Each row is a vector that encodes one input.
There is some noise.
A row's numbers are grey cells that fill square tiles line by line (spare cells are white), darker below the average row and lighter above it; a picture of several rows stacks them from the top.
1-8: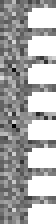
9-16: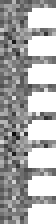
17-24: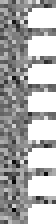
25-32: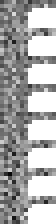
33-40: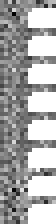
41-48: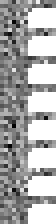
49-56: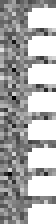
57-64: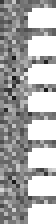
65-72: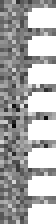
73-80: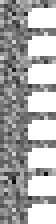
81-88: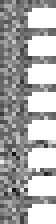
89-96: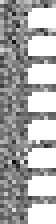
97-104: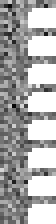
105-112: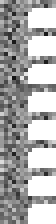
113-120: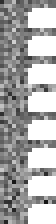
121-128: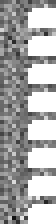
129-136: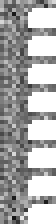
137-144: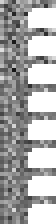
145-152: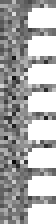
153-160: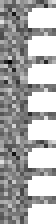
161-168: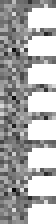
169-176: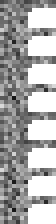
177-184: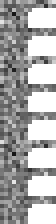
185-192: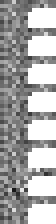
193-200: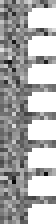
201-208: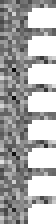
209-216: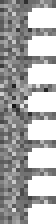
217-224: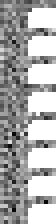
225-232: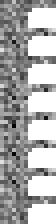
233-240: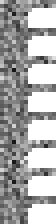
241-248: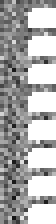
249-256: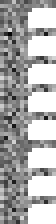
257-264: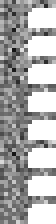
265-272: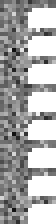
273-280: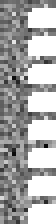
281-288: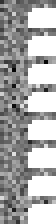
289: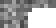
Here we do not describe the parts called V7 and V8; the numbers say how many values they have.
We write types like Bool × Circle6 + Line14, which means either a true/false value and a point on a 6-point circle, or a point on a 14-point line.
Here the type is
Bool × V7 × V8 + Line9.
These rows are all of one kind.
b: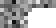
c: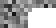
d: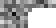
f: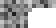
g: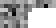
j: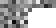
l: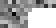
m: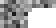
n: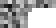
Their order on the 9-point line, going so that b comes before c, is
j, b, m, f, d, l, c, n, g.
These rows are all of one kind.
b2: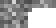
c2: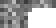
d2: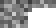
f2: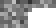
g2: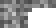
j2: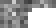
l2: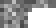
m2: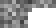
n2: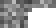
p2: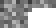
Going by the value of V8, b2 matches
f2, j2, m2 and n2.
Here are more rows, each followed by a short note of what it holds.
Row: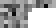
a point on a 9-point line
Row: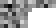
a point on a 9-point line
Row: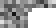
a point on a 9-point line
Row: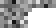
a point on a 9-point line
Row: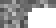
a true/false value, a value of V7 and a value of V8
